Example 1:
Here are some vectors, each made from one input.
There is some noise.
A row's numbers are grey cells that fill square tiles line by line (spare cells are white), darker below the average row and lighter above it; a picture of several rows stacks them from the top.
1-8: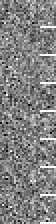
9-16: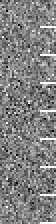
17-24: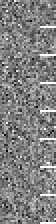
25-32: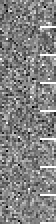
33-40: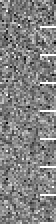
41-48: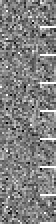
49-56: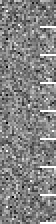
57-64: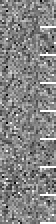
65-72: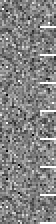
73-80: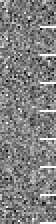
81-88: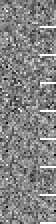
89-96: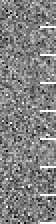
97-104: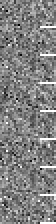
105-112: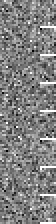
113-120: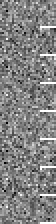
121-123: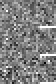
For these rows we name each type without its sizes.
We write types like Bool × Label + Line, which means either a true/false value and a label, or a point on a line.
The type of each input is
Bool × Tree × (Tree + Unit).
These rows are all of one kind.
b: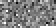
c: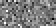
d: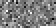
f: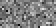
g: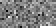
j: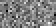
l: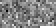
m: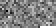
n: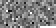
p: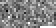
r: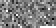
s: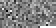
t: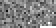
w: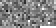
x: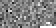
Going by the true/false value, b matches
c, d, n and r.
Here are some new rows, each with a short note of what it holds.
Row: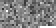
a node of a tree and a true/false value
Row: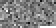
a node of a tree and a true/false value
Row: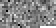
a node of a tree and a true/false value
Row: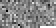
a node of a tree and a true/false value
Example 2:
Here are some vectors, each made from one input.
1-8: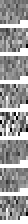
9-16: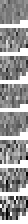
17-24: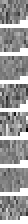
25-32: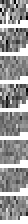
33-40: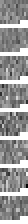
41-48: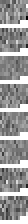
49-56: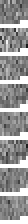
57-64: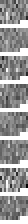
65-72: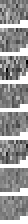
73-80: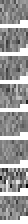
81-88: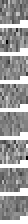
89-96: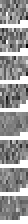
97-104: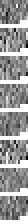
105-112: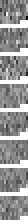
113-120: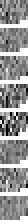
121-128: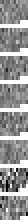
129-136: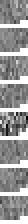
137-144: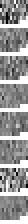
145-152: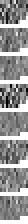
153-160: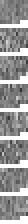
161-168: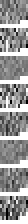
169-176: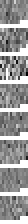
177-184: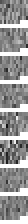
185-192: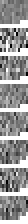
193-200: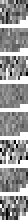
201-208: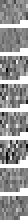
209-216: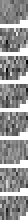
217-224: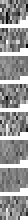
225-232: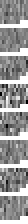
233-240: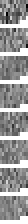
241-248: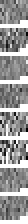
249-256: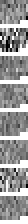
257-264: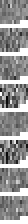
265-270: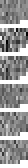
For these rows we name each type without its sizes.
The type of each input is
Bool × Bool × Bool × Bool × Bool + Line × Line × Tree.
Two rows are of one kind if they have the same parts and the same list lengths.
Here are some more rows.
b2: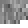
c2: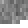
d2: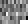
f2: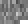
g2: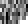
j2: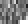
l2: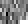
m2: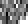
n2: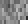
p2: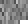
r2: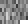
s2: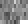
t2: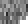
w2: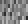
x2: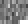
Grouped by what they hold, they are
b2, l2, m2, n2, s2, w2
c2, d2, f2, g2, j2, p2, r2, t2, x2

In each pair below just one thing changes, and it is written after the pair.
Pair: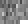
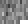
the place on one of the two lines
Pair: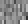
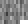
the node of the tree
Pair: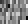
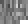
the node of the tree
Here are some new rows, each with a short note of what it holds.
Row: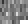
five true/false values
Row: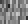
a point on each of two lines and a node of a tree
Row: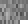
five true/false values
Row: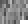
a point on each of two lines and a node of a tree
